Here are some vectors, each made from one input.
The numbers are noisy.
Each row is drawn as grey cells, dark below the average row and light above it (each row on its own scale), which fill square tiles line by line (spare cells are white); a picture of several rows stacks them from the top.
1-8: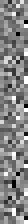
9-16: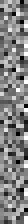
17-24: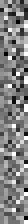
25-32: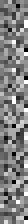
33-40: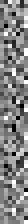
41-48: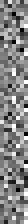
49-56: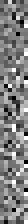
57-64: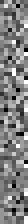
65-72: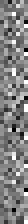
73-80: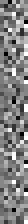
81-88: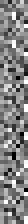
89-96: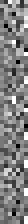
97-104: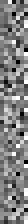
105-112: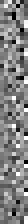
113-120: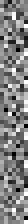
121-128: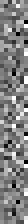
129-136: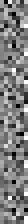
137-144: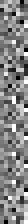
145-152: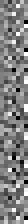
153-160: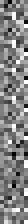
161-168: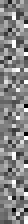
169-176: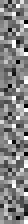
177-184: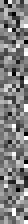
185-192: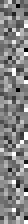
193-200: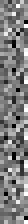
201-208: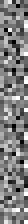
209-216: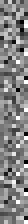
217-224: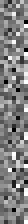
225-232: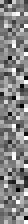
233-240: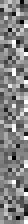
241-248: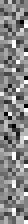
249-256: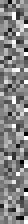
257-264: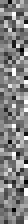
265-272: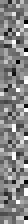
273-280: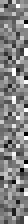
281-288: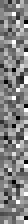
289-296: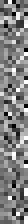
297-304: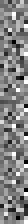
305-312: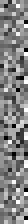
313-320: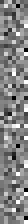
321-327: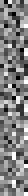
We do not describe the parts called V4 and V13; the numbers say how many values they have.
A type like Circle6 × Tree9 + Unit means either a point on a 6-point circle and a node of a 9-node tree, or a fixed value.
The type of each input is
Bool × Bool × Bool + List3(Line6) + V4 × V13.
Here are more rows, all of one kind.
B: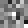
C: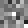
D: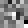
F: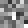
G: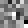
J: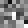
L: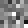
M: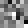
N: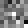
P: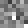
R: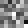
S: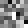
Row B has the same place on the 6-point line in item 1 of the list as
C, L and N.
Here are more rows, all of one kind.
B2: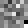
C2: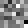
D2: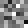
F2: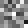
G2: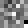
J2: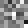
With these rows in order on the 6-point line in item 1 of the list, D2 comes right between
C2 and F2.
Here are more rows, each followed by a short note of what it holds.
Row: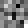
a value of V4 and a value of V13
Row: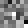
a list of three items
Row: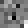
a value of V4 and a value of V13
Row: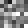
the empty list
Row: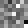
a list of two items
